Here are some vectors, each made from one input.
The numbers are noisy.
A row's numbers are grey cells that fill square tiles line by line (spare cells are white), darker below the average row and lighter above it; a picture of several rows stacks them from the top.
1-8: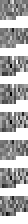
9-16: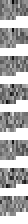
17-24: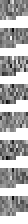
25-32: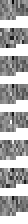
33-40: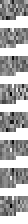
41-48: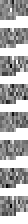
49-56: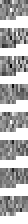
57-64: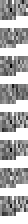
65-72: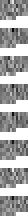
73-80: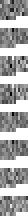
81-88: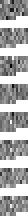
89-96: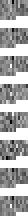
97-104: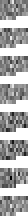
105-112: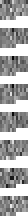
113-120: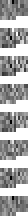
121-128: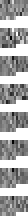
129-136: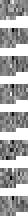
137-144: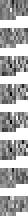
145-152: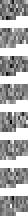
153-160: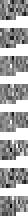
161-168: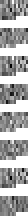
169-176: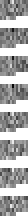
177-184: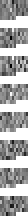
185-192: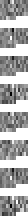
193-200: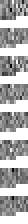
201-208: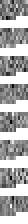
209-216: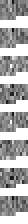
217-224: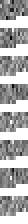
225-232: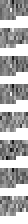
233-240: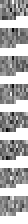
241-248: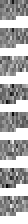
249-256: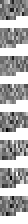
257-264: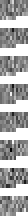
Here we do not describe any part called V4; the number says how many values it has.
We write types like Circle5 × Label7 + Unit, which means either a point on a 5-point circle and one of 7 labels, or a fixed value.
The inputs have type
Bool × (Line7 + Tree12 × V4).
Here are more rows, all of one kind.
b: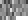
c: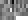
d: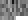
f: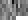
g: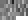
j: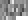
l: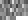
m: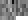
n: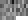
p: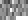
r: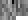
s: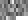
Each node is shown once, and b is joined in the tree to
m.
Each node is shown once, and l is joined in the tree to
f and r.
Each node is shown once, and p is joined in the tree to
g and r.
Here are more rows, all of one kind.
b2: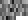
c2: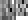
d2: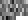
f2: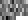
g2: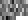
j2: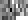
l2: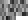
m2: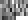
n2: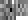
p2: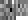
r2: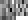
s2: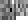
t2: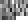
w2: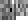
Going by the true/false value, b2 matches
d2, f2, g2 and l2.
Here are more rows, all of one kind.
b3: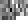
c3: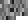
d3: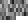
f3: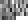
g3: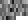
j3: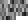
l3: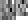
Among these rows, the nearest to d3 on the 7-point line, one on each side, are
f3 and j3.
